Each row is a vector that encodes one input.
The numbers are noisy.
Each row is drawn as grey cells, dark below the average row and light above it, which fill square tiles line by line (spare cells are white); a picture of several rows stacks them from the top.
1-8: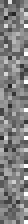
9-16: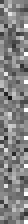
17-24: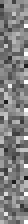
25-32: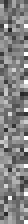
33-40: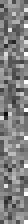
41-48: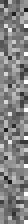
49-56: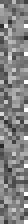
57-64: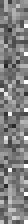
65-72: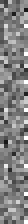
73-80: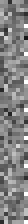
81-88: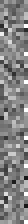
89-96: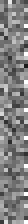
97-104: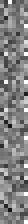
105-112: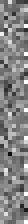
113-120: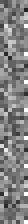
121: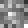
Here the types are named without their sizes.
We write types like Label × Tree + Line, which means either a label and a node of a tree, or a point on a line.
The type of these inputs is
Bool × Bool × Bool × Circle.
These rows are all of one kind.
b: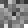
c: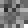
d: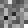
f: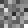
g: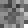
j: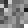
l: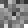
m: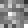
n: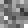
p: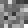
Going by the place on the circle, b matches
d, f, l and p.
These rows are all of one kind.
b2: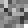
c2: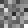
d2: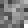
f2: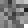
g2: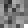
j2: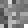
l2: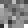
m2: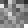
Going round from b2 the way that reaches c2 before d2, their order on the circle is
b2, f2, g2, l2, c2, m2, j2, d2.
